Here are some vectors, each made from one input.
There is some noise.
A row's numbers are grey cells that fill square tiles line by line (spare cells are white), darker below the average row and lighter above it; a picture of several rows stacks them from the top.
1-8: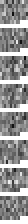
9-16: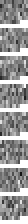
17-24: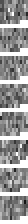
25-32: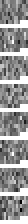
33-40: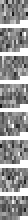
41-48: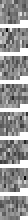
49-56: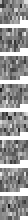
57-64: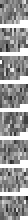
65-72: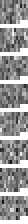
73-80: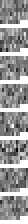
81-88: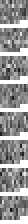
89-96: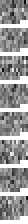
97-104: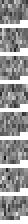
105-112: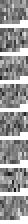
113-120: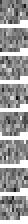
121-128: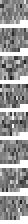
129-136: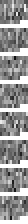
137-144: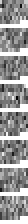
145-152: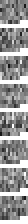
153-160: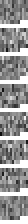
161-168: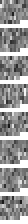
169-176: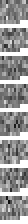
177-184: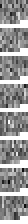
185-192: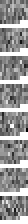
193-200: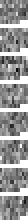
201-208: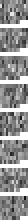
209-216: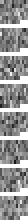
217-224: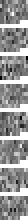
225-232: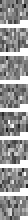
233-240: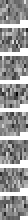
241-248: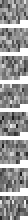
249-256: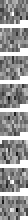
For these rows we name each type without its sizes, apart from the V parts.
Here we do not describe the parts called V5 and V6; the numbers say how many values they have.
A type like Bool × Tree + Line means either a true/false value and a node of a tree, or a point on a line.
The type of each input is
(Bool × Line × Line × V6 + List(V5)) × Label.
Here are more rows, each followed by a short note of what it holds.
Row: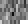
a label, together with a list of one item
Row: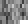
a label, a point on each of two lines, a true/false value and a value of V6
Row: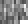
a label, a point on each of two lines, a true/false value and a value of V6
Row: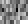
a label, together with a list of two items
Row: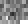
a label, together with the empty list
